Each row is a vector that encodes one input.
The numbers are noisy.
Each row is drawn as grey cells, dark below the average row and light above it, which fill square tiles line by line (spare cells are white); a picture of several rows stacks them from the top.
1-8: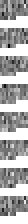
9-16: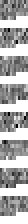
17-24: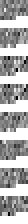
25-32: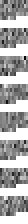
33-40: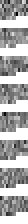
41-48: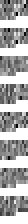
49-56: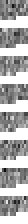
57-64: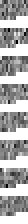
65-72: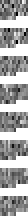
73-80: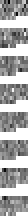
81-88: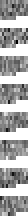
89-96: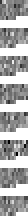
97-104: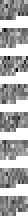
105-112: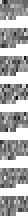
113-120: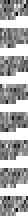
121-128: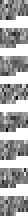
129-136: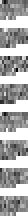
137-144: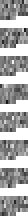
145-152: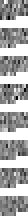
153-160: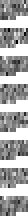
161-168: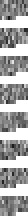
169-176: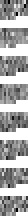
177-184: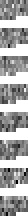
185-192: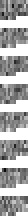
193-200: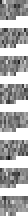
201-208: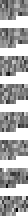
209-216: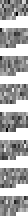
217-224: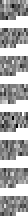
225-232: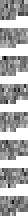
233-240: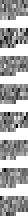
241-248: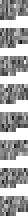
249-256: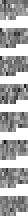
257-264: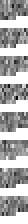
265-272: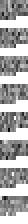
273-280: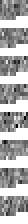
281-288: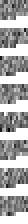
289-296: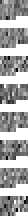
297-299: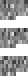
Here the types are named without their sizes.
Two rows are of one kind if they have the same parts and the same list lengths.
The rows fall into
3 kinds.
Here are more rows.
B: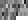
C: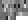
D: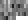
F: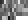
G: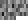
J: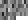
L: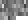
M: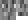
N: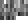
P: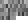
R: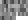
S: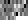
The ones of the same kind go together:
B, C, J, R
D, F, G, L, M, N, P
S

